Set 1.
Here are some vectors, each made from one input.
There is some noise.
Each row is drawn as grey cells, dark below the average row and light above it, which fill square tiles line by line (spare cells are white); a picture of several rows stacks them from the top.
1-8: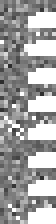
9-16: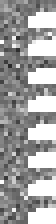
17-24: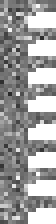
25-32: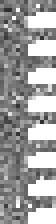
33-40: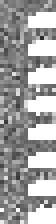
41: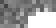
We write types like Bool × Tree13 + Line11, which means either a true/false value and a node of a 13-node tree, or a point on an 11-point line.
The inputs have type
Tree8.
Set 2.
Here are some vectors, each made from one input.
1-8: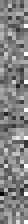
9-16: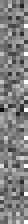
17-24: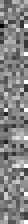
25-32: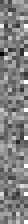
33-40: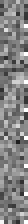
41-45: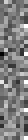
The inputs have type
Tree10.
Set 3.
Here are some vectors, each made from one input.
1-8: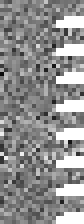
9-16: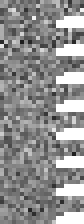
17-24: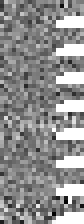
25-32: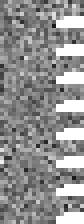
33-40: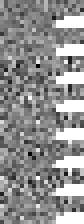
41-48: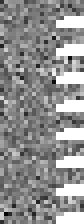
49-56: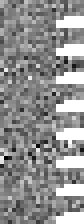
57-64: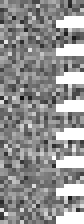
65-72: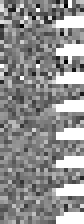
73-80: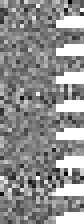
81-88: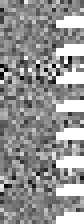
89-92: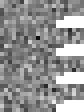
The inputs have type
Line15.
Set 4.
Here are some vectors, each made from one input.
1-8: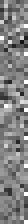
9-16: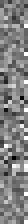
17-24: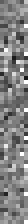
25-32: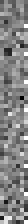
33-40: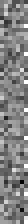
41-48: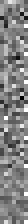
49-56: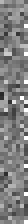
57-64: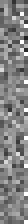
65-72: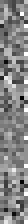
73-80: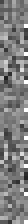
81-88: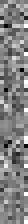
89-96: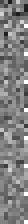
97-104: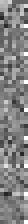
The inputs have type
Tree14.
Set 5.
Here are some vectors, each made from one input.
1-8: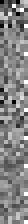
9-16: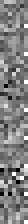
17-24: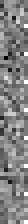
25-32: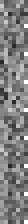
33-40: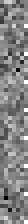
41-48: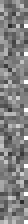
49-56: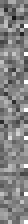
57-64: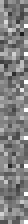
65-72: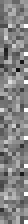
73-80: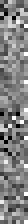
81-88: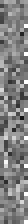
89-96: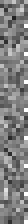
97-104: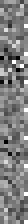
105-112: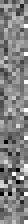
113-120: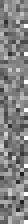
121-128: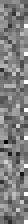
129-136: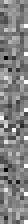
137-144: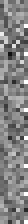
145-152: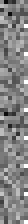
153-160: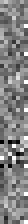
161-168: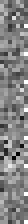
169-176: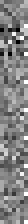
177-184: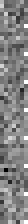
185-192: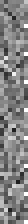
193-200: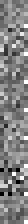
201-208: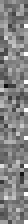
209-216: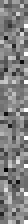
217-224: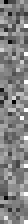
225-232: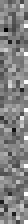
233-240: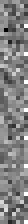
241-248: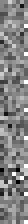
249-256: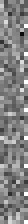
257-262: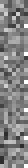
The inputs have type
Bool × Bool × Bool × Bool + Unit.
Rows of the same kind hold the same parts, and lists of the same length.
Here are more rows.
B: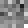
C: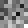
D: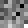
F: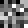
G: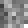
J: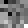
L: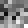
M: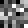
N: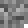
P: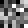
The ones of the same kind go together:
B, C, D, G, J, L, N
F, M, P

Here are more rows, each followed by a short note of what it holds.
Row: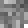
four true/false values
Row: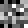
a fixed value
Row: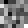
four true/false values
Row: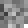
four true/false values
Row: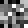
a fixed value
